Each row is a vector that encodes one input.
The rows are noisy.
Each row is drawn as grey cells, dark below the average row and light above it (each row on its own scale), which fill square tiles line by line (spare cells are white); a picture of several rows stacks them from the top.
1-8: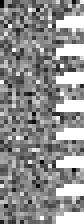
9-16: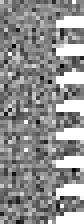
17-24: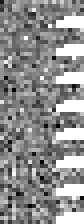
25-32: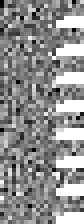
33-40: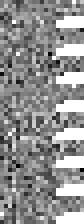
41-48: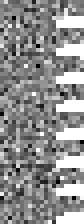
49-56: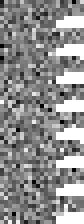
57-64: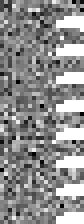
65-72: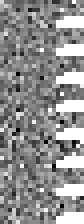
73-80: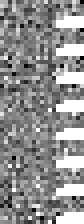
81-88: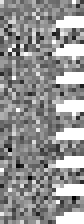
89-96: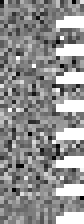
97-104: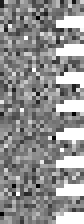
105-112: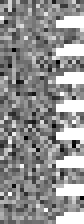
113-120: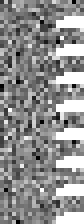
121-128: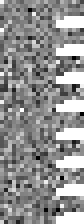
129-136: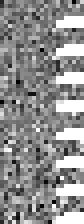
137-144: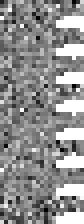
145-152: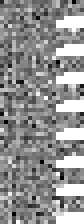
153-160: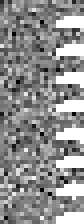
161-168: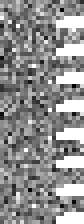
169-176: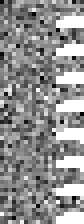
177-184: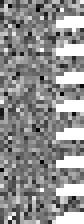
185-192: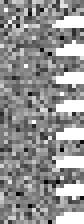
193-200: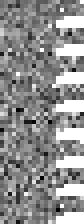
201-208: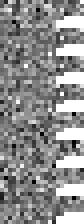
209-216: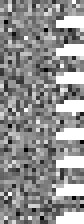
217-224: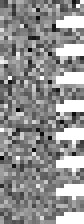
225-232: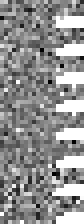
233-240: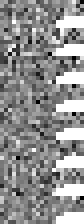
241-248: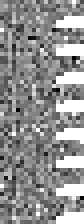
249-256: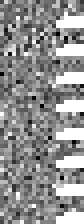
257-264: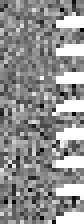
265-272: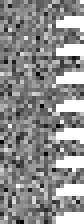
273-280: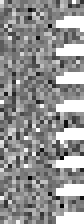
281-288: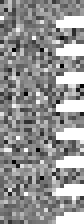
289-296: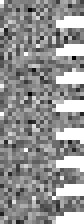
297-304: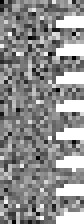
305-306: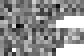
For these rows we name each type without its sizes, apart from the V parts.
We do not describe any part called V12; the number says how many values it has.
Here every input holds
three true/false values, together with either a point on a circle, or a value of V12.
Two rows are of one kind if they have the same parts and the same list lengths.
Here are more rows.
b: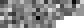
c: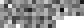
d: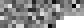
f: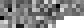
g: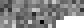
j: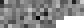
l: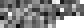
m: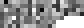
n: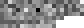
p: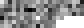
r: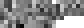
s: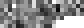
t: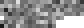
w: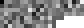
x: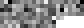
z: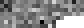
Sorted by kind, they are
b, f, g, j, l, m, n, r, s, w, z
c, d, p, t, x

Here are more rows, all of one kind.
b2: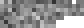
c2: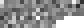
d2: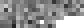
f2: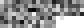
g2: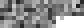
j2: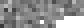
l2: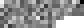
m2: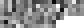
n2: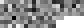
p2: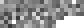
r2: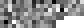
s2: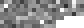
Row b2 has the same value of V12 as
c2 and m2.
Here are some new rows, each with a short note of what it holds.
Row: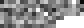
three true/false values and a value of V12
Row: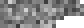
a point on a circle and three true/false values
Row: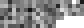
three true/false values and a value of V12
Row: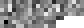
three true/false values and a value of V12
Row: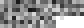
three true/false values and a value of V12
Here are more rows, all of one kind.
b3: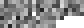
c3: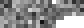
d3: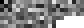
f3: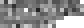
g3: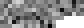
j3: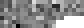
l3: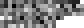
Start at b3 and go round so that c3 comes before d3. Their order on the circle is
b3, j3, g3, c3, l3, f3, d3.
